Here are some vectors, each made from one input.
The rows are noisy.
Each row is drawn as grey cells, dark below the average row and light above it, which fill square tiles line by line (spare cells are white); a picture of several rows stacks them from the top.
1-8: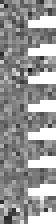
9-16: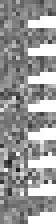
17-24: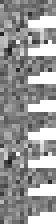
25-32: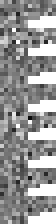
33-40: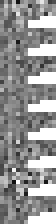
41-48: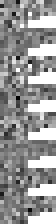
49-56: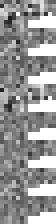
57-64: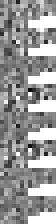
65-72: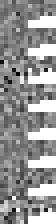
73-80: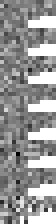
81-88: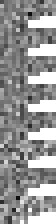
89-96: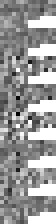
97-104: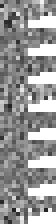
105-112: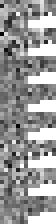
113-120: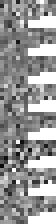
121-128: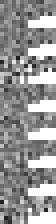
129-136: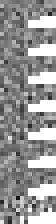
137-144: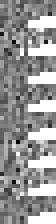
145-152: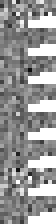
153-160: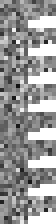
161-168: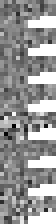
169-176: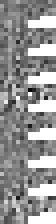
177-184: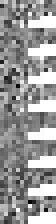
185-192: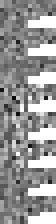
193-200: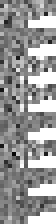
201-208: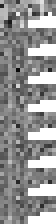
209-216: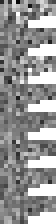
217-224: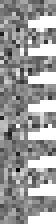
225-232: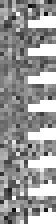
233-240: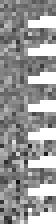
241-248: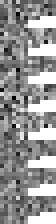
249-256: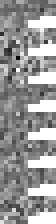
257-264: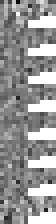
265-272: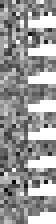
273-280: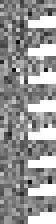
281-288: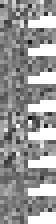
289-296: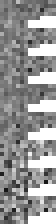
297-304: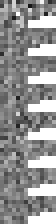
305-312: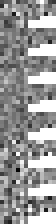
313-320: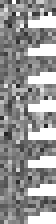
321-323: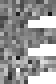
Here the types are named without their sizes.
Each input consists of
either a node of a tree, or a list of points on a line.
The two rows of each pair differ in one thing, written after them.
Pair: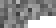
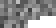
the place on the line in item 2 of the list
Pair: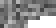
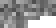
the place on the line in item 1 of the list
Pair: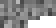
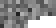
the place on the line in item 1 of the list
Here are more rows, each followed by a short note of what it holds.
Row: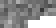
a list of one item
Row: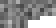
a list of one item
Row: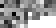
a node of a tree
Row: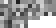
a node of a tree
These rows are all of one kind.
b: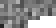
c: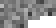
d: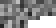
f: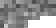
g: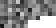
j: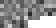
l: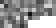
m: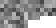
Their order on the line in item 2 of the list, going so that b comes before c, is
d, j, m, g, b, f, c, l.
